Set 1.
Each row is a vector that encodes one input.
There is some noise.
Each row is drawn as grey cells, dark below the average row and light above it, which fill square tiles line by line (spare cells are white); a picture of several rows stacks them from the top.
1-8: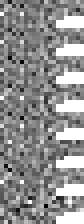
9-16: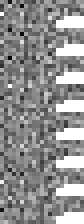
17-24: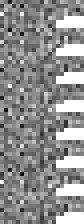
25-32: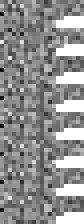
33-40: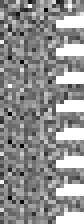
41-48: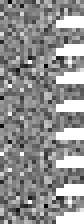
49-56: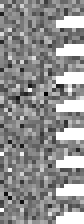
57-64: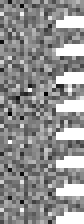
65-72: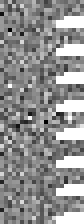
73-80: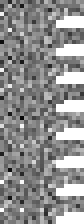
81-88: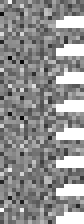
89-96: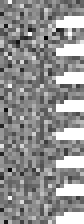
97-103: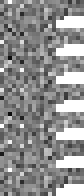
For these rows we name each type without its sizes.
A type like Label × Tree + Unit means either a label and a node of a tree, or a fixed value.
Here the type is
Bool × Bool × Bool × Bool + Tree + Unit.
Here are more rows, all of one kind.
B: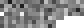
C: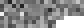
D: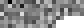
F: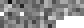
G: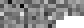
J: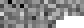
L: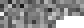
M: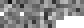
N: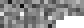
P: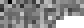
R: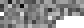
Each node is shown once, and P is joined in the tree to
D.
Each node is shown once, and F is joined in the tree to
B and M.
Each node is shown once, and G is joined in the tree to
J and N.
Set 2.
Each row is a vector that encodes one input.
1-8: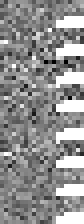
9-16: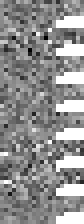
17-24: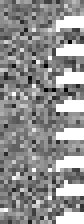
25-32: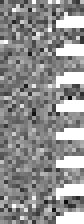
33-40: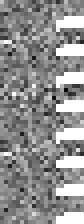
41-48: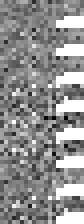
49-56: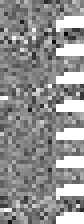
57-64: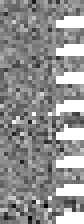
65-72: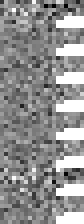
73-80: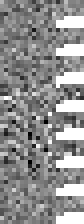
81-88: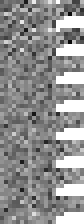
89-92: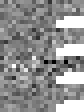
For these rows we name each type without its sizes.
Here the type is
Line + Tree.
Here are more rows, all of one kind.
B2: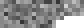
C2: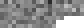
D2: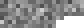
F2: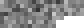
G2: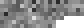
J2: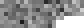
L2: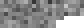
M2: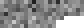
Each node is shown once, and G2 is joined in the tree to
M2.
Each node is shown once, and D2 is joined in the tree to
C2.
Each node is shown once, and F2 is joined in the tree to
L2.
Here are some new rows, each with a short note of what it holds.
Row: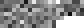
a point on a line
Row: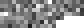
a point on a line
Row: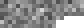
a node of a tree
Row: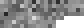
a node of a tree
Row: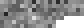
a node of a tree
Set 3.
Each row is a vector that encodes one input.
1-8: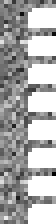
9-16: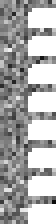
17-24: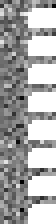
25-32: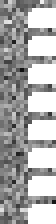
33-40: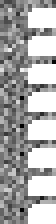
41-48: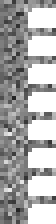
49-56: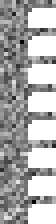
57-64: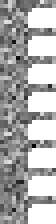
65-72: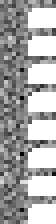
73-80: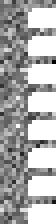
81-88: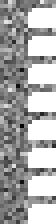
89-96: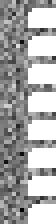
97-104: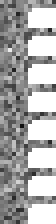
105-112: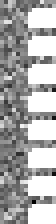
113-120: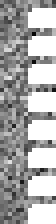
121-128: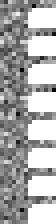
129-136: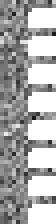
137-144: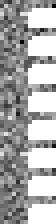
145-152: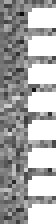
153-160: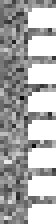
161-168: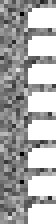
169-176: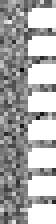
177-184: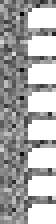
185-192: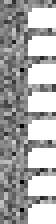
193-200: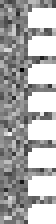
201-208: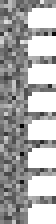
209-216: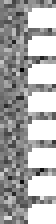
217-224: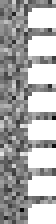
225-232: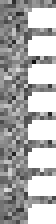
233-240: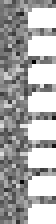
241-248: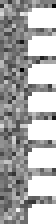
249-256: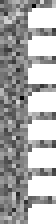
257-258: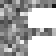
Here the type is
Line3 × Line3 + Line9.
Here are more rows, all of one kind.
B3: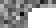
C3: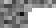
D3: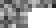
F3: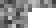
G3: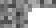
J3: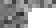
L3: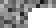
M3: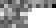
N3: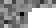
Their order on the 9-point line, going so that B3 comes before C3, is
L3, B3, N3, C3, J3, G3, F3, D3, M3.
